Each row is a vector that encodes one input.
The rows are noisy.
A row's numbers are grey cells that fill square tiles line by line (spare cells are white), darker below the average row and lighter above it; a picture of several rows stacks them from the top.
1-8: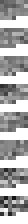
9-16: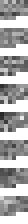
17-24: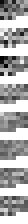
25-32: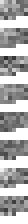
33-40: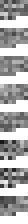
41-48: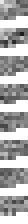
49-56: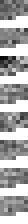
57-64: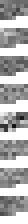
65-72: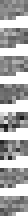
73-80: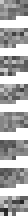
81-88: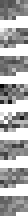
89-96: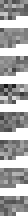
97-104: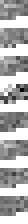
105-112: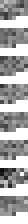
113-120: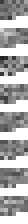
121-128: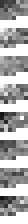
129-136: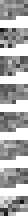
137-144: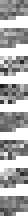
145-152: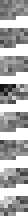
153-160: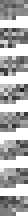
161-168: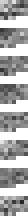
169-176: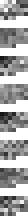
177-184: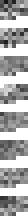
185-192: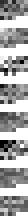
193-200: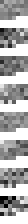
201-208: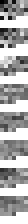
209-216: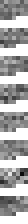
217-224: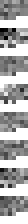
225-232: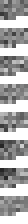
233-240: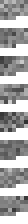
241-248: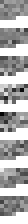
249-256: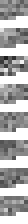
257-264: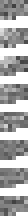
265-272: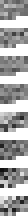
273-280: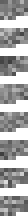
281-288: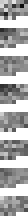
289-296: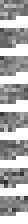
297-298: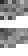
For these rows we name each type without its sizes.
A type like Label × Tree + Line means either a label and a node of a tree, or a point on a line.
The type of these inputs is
List(Line).
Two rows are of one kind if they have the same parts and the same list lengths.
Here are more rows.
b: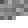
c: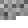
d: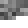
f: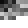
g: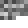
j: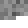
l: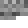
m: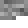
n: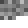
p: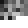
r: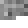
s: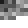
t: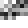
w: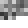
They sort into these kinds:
b, c, f, j, l, n, s, t
d, w
g, m, r
p

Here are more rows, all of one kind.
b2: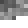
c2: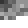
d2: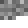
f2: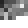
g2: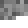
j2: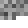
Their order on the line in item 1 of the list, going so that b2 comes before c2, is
b2, j2, c2, f2, g2, d2.
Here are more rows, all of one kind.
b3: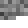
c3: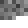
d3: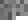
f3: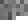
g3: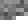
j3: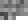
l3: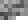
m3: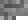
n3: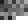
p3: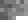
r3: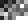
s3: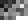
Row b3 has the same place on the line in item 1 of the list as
d3, f3, l3 and r3.
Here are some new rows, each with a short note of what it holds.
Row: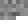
a list of two items
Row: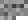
a list of two items
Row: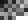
a list of three items
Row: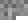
a list of two items
